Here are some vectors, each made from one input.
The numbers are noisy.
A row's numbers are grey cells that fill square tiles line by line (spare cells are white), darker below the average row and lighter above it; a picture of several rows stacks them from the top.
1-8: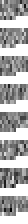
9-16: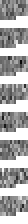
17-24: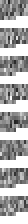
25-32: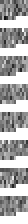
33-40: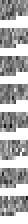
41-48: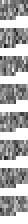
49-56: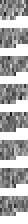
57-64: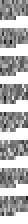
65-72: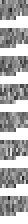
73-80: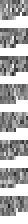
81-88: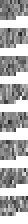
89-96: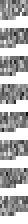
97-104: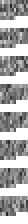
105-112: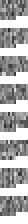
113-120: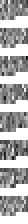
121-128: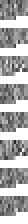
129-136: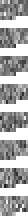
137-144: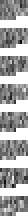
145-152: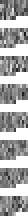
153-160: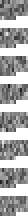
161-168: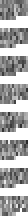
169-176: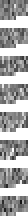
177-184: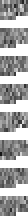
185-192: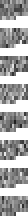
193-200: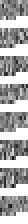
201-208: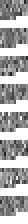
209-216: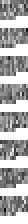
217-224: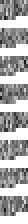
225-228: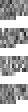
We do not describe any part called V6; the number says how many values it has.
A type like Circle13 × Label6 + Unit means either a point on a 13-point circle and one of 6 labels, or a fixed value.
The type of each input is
Bool × Bool × Bool + Line8 + (Tree7 + V6) × Tree8.
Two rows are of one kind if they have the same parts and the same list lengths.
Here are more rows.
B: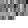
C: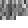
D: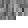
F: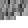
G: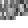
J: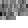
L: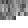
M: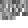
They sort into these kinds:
B, G
C, J
D, F, L
M

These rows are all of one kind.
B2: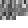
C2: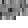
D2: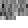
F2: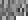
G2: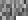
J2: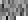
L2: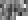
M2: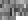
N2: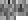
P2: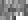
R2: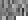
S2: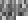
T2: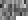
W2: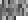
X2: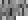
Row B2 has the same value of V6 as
C2, S2, W2 and X2.
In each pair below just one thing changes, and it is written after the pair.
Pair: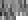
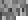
the value of V6
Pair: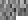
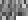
the value of V6
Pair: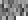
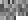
the value of V6
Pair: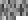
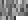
the node of the tree
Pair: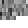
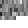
the value of V6
